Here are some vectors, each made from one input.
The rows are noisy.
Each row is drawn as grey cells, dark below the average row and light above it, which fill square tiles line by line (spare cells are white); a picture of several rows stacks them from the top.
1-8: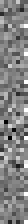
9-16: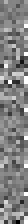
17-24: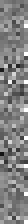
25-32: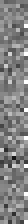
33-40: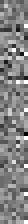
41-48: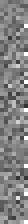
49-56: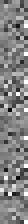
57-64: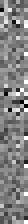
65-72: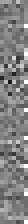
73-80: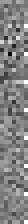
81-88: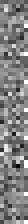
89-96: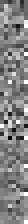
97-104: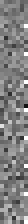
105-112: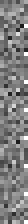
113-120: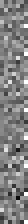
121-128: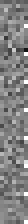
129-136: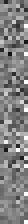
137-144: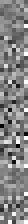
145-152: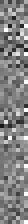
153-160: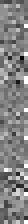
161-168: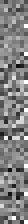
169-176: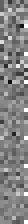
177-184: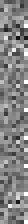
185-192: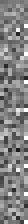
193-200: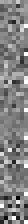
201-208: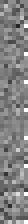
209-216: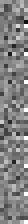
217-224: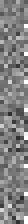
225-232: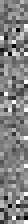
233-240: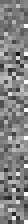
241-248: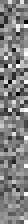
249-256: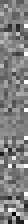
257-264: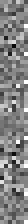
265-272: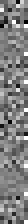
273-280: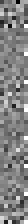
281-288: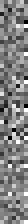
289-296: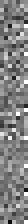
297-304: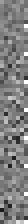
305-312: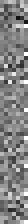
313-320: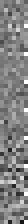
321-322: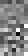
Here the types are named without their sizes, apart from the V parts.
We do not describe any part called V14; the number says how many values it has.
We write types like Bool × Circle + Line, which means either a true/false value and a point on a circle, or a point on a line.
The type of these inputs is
(Bool × Bool × Bool × Bool × Bool + Line × V14) × Line.
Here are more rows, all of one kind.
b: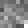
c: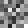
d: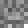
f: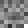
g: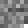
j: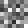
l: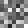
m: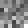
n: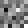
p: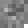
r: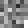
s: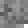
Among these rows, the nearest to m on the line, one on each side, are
f and s.
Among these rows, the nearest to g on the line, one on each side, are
j and p.
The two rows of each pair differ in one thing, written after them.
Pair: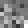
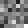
one of the five true/false values
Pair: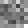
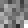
the place on the line
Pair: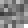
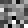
one of the five true/false values
